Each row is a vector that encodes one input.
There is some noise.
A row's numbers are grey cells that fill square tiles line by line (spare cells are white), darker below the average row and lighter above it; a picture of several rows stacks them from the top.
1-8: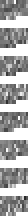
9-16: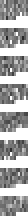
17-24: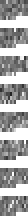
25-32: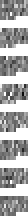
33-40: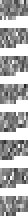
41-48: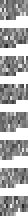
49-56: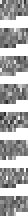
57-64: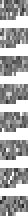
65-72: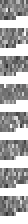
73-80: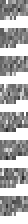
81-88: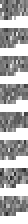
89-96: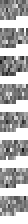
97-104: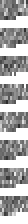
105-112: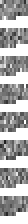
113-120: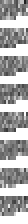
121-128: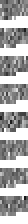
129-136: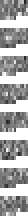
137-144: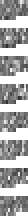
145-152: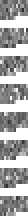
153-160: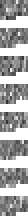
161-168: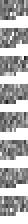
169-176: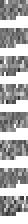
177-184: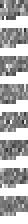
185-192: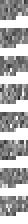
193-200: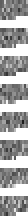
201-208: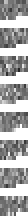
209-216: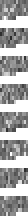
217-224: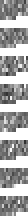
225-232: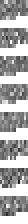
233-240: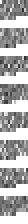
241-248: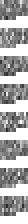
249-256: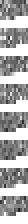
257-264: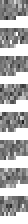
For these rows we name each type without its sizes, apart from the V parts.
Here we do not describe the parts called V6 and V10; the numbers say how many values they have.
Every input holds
either a point on a circle and a point on a line, or a value of V6 and a value of V10.
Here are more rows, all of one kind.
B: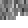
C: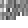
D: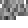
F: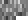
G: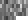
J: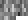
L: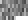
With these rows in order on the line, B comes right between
G and L.
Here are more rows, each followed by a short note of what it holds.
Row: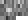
a point on a circle and a point on a line
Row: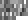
a point on a circle and a point on a line
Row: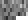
a point on a circle and a point on a line
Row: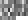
a point on a circle and a point on a line
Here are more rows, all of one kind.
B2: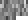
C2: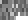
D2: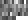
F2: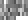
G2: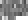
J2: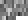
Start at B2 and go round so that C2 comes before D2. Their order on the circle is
B2, C2, F2, G2, J2, D2.
